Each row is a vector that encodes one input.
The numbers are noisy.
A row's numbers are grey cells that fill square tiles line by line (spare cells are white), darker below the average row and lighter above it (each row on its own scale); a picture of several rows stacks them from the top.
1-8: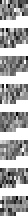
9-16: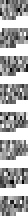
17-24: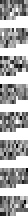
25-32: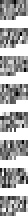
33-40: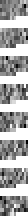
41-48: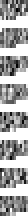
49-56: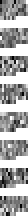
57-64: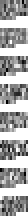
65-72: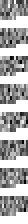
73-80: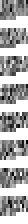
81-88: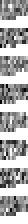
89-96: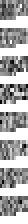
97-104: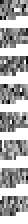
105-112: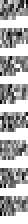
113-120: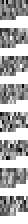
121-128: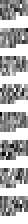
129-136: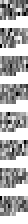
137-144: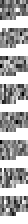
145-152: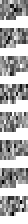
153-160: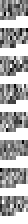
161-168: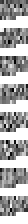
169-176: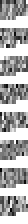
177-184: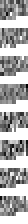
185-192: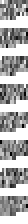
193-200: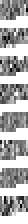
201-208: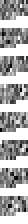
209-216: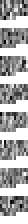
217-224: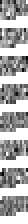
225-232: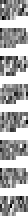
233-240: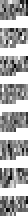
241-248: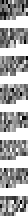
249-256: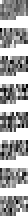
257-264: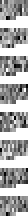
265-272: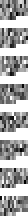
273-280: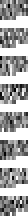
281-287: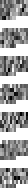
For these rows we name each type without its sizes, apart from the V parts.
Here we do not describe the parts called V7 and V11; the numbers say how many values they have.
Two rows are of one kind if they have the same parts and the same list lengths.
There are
2 kinds of row.
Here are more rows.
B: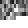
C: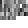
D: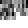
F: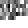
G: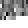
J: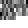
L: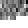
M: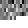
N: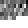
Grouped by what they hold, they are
B, C, M
D, F, G, J, L, N

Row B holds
a true/false value, a value of V7 and a value of V11.
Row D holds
a point on a line, a true/false value and a value of V7.
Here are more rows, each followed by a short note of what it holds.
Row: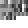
a point on a line, a true/false value and a value of V7
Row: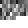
a true/false value, a value of V7 and a value of V11
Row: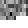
a point on a line, a true/false value and a value of V7
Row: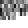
a true/false value, a value of V7 and a value of V11
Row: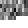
a point on a line, a true/false value and a value of V7
